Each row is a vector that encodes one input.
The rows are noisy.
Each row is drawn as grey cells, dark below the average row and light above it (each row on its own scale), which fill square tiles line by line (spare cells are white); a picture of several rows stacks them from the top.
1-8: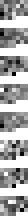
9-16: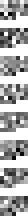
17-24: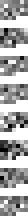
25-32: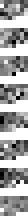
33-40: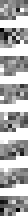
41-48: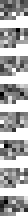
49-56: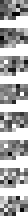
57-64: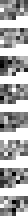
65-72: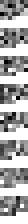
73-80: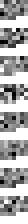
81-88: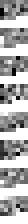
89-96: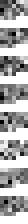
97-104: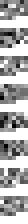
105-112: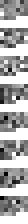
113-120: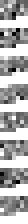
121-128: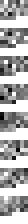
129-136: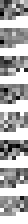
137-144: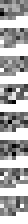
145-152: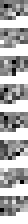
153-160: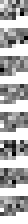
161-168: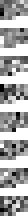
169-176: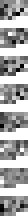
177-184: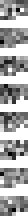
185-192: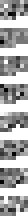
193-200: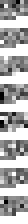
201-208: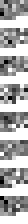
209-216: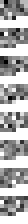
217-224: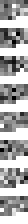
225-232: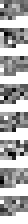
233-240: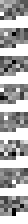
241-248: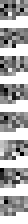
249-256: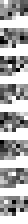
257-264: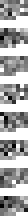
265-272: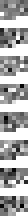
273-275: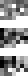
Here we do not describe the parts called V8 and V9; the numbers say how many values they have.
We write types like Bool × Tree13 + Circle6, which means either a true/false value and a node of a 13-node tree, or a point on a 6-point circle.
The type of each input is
(Bool × Bool × Bool × Bool + V8) × Line11 × V9.
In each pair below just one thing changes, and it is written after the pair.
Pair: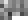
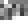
the place on the 11-point line
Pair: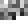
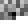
the value of V9
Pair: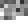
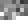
the value of V8
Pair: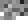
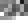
the value of V9
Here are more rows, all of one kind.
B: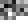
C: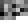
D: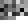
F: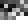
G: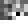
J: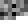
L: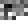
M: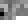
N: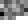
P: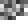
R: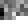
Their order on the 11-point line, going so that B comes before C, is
G, R, L, F, B, P, M, N, C, J, D.
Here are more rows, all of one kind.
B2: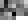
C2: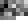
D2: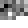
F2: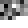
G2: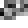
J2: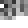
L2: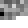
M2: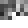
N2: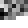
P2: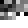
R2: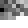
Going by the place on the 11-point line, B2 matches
D2, M2, P2 and R2.
